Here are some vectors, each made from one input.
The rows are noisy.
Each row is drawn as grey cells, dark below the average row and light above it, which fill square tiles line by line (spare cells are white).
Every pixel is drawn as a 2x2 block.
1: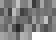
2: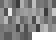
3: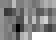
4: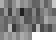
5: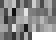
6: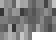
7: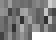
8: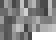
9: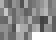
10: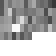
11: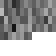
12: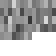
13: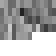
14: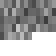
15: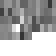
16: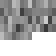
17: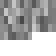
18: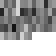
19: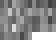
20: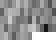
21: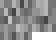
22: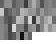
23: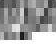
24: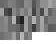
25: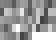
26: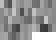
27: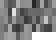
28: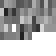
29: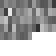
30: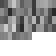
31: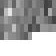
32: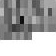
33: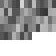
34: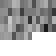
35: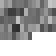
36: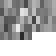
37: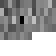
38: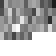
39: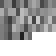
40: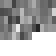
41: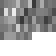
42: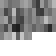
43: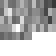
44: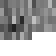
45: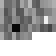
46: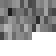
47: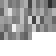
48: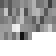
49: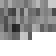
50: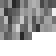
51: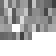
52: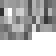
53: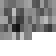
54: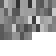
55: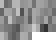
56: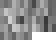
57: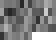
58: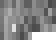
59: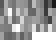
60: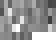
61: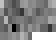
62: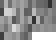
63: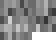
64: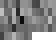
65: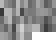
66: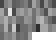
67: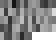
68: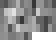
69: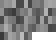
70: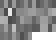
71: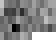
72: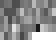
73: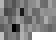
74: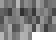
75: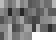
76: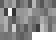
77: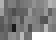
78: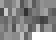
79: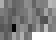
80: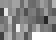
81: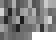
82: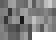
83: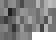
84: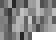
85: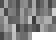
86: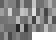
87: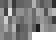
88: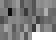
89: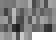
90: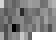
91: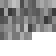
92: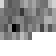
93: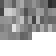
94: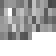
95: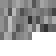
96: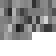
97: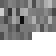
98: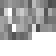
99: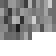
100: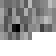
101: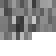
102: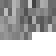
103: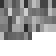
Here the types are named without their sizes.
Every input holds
a point on a line, together with either a point on a line, or three true/false values.
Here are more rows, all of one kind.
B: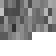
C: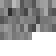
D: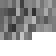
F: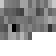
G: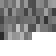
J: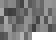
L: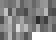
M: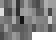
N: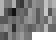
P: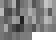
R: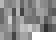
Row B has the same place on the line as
F, M, N and P.
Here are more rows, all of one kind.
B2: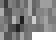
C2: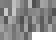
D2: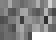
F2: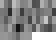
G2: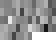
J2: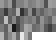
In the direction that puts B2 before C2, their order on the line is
D2, B2, J2, F2, C2, G2.
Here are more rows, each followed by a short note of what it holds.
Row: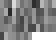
a point on a line and three true/false values
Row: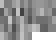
a point on a line and three true/false values
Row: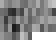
a point on a line and three true/false values
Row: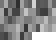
a point on each of two lines
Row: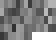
a point on a line and three true/false values
